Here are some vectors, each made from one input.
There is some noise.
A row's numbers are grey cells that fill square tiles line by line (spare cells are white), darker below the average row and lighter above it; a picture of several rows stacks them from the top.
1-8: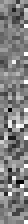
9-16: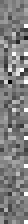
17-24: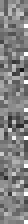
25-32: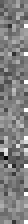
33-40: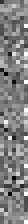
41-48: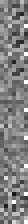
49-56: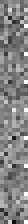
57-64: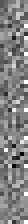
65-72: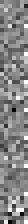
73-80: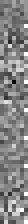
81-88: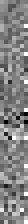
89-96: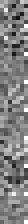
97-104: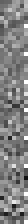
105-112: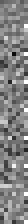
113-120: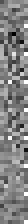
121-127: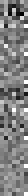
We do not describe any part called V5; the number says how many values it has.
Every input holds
either a true/false value and a value of V5, or a list of up to two points on a 4-point line.
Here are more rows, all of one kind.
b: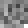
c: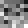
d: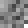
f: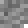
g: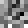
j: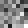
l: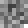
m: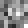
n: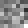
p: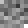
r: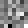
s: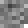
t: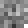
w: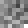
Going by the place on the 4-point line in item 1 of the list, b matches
d, j, r and w.
